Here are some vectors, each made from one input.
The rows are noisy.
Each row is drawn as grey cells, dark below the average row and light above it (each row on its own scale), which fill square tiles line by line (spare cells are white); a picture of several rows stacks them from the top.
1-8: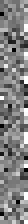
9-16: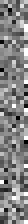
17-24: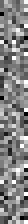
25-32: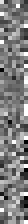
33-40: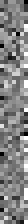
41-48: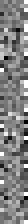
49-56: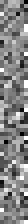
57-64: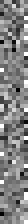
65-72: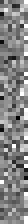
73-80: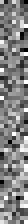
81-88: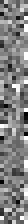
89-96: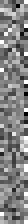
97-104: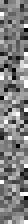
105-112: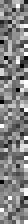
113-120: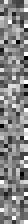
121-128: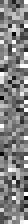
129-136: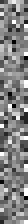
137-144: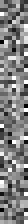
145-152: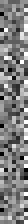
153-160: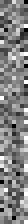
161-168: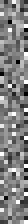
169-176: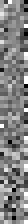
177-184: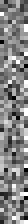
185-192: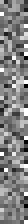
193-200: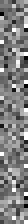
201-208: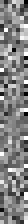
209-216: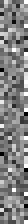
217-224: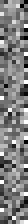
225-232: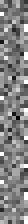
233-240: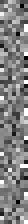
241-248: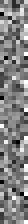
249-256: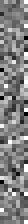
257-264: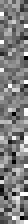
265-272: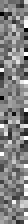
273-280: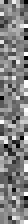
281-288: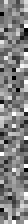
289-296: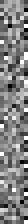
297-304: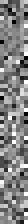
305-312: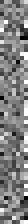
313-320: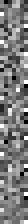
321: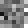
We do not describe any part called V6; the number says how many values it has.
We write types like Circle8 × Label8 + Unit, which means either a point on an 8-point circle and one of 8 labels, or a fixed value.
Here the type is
Bool × Bool × Bool × (Tree9 + Unit) × V6.
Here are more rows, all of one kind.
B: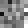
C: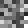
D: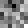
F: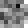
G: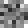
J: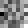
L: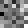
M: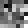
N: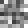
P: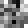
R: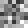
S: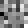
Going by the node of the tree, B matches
J and S.
